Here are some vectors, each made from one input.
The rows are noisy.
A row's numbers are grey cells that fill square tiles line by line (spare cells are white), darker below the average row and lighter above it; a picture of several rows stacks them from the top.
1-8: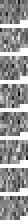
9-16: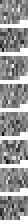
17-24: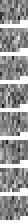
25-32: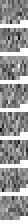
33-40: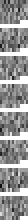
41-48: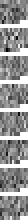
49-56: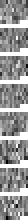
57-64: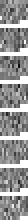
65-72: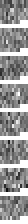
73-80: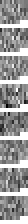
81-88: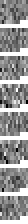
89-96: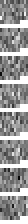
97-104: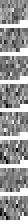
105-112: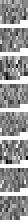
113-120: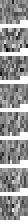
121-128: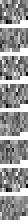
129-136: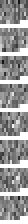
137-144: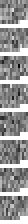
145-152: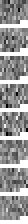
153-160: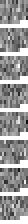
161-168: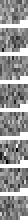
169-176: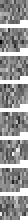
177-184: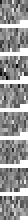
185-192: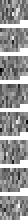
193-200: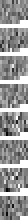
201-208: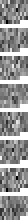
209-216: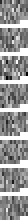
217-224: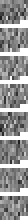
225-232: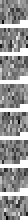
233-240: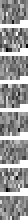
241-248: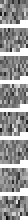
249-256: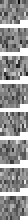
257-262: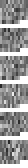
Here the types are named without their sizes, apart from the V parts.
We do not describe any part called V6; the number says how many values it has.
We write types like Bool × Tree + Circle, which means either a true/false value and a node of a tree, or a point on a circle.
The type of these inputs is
List(Line) × V6.
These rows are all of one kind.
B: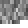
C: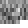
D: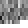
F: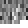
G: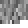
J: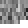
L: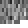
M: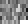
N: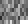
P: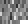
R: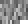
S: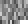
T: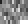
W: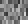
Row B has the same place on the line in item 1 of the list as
M, N, T and W.
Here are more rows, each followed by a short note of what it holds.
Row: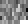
a value of V6, together with a list of one item
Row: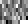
a value of V6, together with the empty list
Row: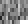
a value of V6, together with a list of one item
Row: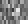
a value of V6, together with a list of one item
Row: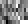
a value of V6, together with the empty list
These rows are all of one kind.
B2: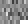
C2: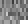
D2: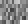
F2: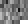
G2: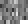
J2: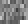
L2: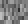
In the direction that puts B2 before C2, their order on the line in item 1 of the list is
J2, D2, B2, C2, L2, F2, G2.
